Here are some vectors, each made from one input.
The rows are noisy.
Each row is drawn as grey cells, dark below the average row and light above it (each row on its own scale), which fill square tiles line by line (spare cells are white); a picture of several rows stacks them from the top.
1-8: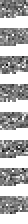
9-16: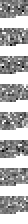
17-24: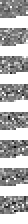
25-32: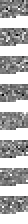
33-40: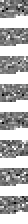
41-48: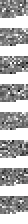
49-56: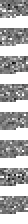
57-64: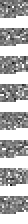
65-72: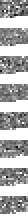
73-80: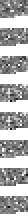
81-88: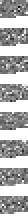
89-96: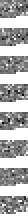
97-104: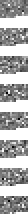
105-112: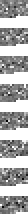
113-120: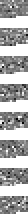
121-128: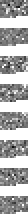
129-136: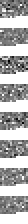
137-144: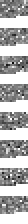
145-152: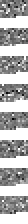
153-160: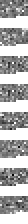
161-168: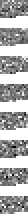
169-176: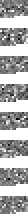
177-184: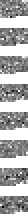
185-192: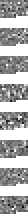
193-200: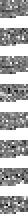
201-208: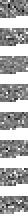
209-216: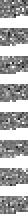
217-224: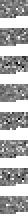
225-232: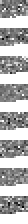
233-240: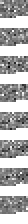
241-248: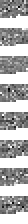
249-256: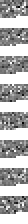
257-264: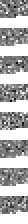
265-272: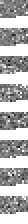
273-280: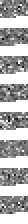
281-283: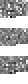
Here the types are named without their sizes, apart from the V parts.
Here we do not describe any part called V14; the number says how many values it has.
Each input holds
five true/false values, together with either a point on a line, or a value of V14.
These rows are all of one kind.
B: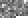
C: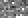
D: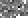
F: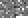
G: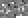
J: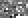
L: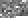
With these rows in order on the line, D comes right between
B and J.
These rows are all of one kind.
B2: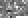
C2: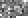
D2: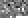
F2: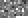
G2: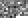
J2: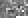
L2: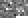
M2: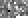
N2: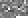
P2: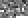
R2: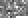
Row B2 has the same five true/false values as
F2, M2 and R2.
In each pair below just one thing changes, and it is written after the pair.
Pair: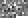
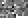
one of the five true/false values
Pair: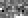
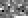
one of the five true/false values
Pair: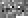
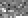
the value of V14
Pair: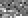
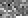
one of the five true/false values
